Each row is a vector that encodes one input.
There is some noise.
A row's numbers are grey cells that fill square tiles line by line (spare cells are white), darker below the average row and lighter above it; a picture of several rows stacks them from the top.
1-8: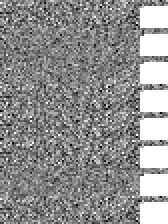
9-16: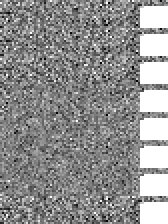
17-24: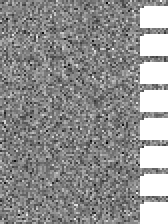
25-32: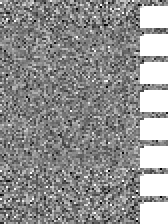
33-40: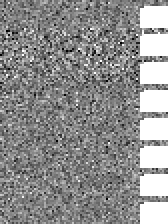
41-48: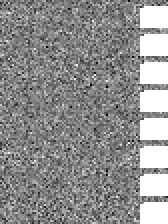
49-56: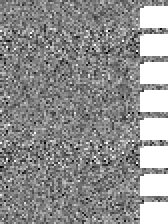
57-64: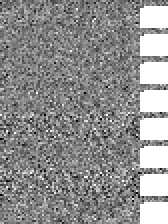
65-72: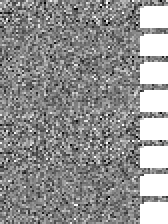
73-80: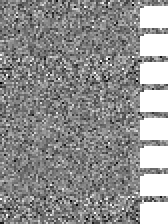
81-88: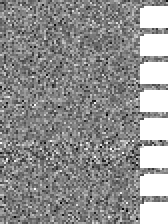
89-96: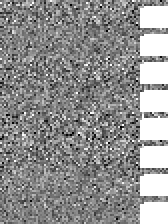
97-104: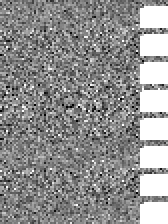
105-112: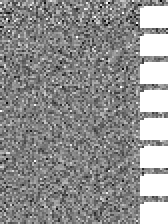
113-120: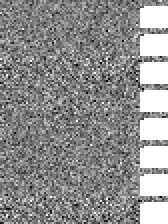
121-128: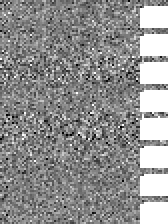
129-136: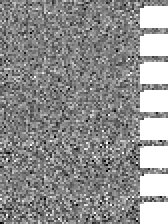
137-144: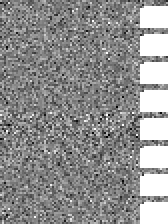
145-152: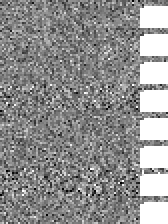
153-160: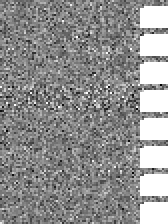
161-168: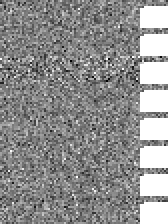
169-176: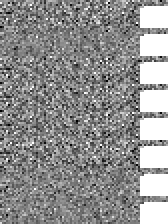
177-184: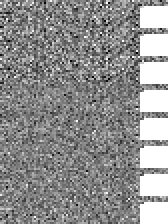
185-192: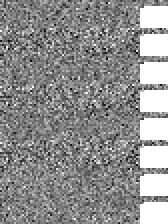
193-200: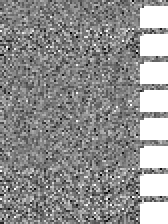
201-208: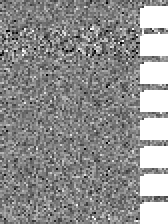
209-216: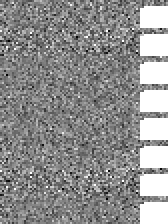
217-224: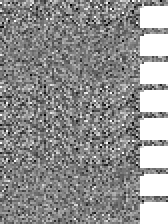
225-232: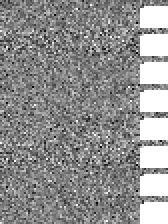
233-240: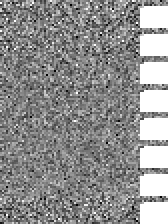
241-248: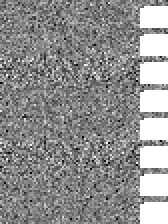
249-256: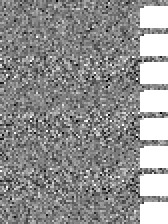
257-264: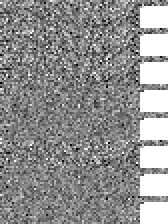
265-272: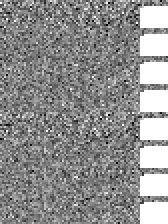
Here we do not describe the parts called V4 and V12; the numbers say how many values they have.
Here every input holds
either a point on a 6-point circle, a value of V4 and a value of V12, or a fixed value, or a node of a 9-node tree.
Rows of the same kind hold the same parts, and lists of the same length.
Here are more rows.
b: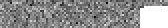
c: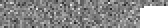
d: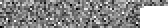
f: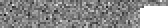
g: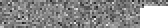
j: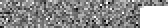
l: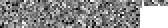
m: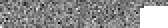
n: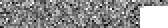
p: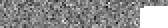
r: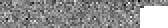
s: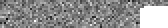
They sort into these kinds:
b, c, f, g, m, p, r, s
d, j, n
l

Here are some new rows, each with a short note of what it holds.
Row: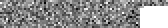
a node of a 9-node tree
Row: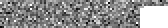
a node of a 9-node tree
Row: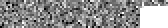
a fixed value
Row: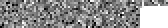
a fixed value
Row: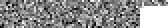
a fixed value
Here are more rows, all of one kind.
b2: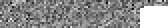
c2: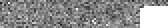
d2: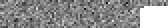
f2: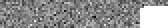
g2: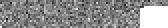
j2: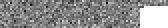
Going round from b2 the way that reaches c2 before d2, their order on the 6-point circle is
b2, g2, c2, f2, d2, j2.
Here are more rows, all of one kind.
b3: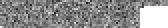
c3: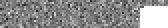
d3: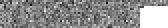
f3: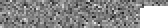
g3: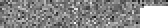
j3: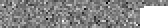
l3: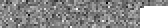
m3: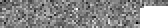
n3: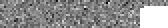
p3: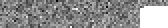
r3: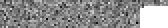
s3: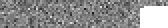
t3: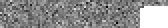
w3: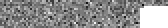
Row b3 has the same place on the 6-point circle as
d3, l3 and p3.
